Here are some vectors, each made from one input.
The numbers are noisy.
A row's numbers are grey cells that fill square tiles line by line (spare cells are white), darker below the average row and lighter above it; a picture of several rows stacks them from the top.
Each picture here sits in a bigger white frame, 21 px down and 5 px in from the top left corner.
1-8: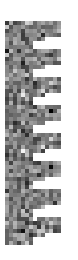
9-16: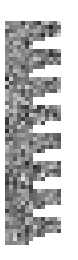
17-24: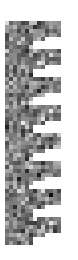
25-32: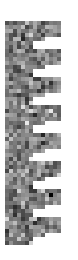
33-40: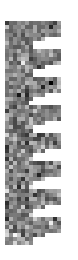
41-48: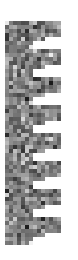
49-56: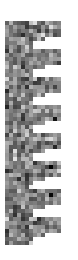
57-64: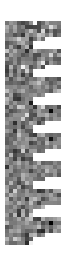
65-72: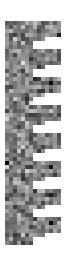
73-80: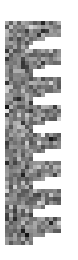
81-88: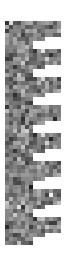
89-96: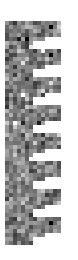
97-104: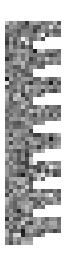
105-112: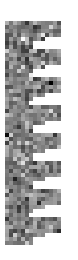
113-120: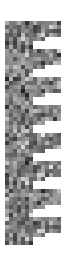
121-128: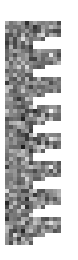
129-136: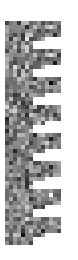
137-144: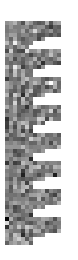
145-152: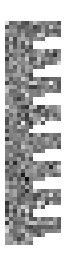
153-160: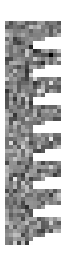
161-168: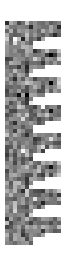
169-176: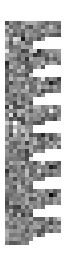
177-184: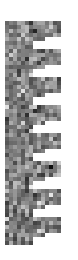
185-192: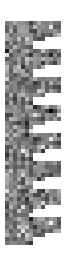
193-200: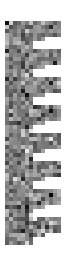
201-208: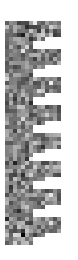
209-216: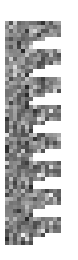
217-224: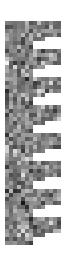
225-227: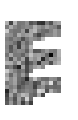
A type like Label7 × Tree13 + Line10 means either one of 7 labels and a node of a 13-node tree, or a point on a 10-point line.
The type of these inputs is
(Bool × Circle5 + Line8) × List2(Line6).
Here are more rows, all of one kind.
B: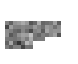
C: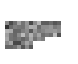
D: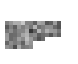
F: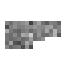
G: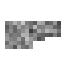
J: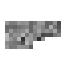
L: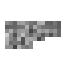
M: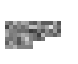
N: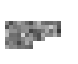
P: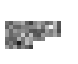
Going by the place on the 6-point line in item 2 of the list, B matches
F, J and P.
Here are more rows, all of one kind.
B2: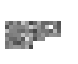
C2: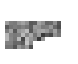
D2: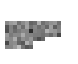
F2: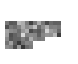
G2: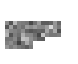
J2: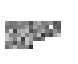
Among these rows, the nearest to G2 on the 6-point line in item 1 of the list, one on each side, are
B2 and F2.
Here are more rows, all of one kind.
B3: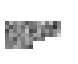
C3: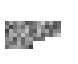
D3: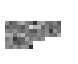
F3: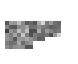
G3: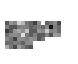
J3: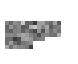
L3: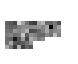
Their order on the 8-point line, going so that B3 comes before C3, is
L3, G3, F3, J3, B3, C3, D3.
